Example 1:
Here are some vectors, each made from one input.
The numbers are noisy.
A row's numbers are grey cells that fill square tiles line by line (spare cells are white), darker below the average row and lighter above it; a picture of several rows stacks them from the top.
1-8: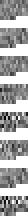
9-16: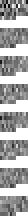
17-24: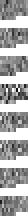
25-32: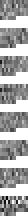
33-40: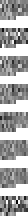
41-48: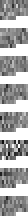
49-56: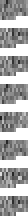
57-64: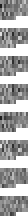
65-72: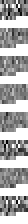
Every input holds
a point on a 9-point line and a true/false value.
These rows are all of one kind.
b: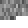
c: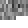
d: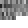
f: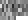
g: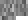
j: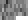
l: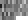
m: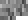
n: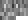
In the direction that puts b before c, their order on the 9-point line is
d, l, j, g, m, b, n, c, f.
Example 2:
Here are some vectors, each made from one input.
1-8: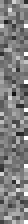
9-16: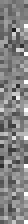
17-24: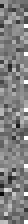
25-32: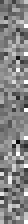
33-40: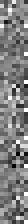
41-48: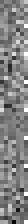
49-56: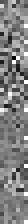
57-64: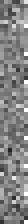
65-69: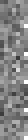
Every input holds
either a point on an 8-point line, or four true/false values.
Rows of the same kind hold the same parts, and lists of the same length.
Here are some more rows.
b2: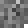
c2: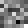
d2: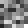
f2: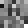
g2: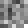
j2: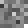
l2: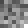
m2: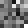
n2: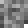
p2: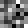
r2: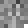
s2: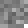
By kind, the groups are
b2, d2, f2, g2, l2, m2, n2, p2, r2, s2
c2, j2

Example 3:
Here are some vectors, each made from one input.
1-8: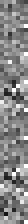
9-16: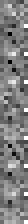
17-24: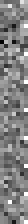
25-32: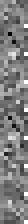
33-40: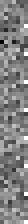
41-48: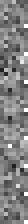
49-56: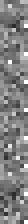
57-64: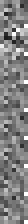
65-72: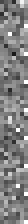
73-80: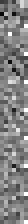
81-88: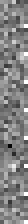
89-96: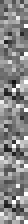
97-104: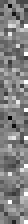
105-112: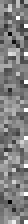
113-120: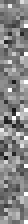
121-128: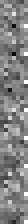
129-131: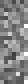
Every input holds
a list of up to two points on an 11-point line.
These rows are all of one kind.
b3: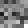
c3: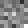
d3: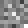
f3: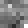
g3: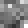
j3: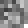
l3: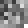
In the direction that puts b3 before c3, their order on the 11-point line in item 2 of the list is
l3, j3, g3, b3, f3, c3, d3.
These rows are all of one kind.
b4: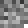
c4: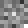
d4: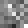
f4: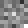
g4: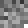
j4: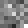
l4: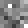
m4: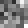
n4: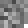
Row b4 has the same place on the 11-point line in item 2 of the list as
c4, f4 and j4.
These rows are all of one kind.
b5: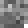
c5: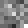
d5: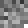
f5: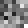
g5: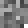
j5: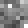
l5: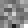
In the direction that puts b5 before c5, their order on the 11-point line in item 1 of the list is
g5, b5, j5, c5, l5, d5, f5.
